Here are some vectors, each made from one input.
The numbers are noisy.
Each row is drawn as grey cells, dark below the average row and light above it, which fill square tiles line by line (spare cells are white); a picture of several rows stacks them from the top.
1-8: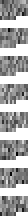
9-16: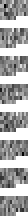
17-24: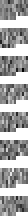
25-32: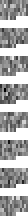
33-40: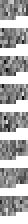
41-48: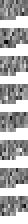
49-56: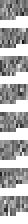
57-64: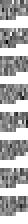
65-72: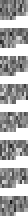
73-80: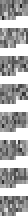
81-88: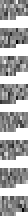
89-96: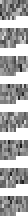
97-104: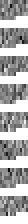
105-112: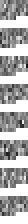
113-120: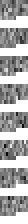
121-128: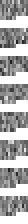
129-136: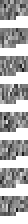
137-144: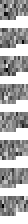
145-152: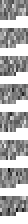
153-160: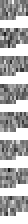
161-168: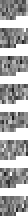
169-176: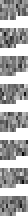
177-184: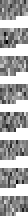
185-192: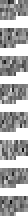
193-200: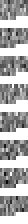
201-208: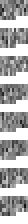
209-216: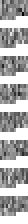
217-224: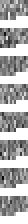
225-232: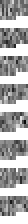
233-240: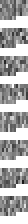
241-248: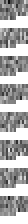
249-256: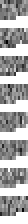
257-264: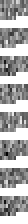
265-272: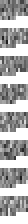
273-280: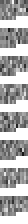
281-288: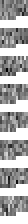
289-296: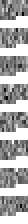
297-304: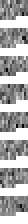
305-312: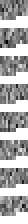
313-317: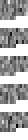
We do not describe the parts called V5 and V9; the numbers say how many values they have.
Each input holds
a value of V5 and a value of V9, together with either a point on an 8-point circle and a true/false value, or a fixed value.
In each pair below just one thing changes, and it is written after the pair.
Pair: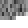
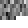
the value of V9
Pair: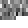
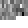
the value of V9
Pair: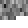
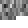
the place on the 8-point circle
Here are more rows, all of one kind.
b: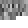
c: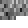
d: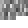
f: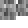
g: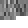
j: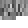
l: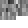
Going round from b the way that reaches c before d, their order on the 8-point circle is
b, g, f, c, l, d, j.
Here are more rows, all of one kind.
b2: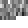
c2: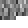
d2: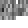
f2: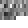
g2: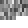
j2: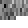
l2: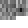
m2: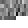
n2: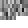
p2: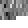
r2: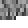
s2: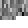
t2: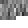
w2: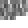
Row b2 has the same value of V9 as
c2, m2, r2 and t2.
